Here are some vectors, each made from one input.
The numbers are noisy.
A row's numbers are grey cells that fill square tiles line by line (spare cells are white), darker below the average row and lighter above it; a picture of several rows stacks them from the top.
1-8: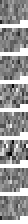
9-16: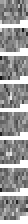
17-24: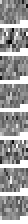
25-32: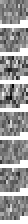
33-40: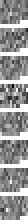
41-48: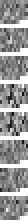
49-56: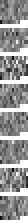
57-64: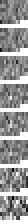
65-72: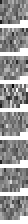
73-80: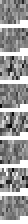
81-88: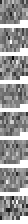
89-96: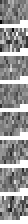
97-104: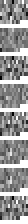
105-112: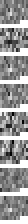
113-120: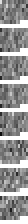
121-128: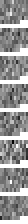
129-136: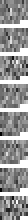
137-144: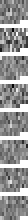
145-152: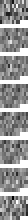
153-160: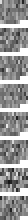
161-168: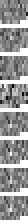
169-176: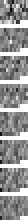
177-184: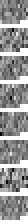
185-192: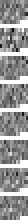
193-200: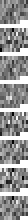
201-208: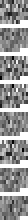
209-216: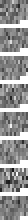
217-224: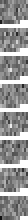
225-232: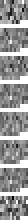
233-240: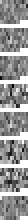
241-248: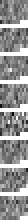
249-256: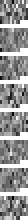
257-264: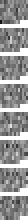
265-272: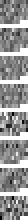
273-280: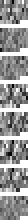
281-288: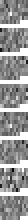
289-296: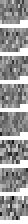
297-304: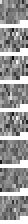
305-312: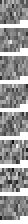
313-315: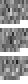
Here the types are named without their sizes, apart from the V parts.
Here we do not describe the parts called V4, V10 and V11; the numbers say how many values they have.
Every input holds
a label, together with either a point on a line, a true/false value, a value of V10 and a value of V11, or a value of V4.
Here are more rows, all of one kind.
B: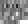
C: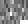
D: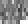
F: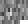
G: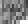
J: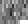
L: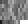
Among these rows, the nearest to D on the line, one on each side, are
C and F.
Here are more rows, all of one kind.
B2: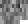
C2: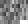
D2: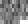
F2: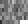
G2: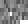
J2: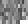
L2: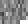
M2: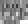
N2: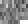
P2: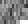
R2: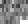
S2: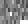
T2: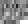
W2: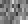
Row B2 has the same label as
C2, D2, R2 and W2.
